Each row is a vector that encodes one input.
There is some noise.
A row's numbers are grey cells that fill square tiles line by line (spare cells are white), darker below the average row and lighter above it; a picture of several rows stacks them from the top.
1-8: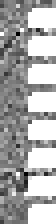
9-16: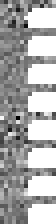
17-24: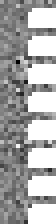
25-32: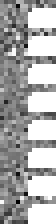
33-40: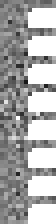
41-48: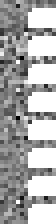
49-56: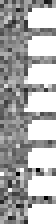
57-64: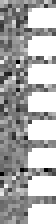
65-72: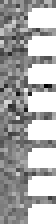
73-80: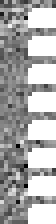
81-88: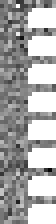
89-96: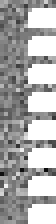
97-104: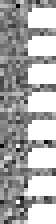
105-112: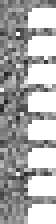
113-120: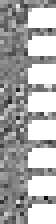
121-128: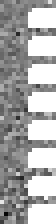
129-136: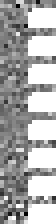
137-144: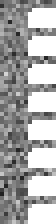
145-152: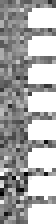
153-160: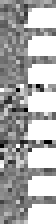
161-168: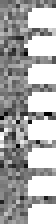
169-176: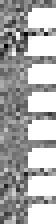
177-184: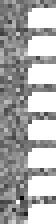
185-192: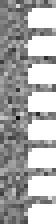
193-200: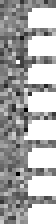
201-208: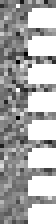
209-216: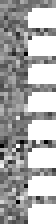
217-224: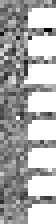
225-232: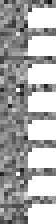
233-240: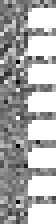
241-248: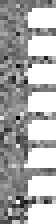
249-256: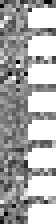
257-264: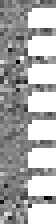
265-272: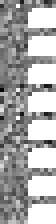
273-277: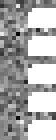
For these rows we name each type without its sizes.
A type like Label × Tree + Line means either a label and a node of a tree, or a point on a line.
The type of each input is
Bool × Circle.
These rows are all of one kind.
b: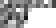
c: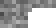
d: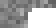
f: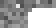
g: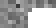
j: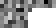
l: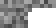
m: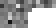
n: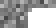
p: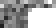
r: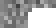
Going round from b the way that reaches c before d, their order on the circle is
b, r, l, p, c, j, m, n, g, f, d.
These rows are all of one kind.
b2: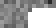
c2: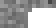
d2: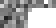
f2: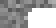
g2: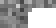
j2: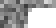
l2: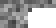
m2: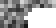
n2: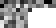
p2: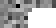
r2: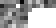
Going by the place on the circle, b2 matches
c2 and n2.
